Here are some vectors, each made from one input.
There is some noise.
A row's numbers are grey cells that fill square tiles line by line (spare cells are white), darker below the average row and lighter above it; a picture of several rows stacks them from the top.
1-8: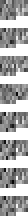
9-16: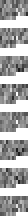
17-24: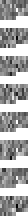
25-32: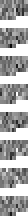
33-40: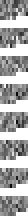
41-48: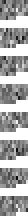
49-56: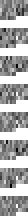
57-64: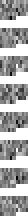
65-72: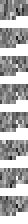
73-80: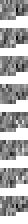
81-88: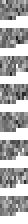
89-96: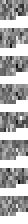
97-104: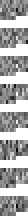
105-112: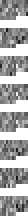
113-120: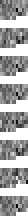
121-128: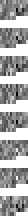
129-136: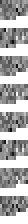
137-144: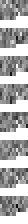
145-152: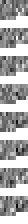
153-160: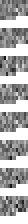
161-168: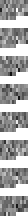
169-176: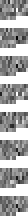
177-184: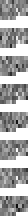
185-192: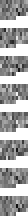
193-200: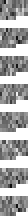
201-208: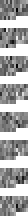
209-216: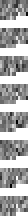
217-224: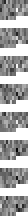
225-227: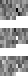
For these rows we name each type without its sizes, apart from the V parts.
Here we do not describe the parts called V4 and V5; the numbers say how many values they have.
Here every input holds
a true/false value, together with either a point on a circle, a value of V4 and a value of V5, or a node of a tree.
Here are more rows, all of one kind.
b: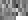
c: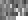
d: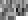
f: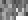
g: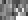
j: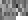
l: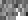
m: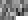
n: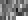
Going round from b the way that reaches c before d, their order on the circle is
b, j, c, m, d, n, l, g, f.
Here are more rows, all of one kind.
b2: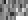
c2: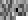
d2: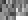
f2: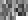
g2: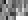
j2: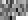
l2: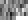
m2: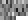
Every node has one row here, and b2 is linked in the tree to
d2 and l2.
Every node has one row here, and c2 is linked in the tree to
f2 and l2.
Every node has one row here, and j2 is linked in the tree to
m2.
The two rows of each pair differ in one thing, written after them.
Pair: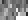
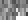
the place on the circle
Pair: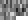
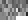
the true/false value
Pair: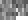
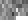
the value of V5
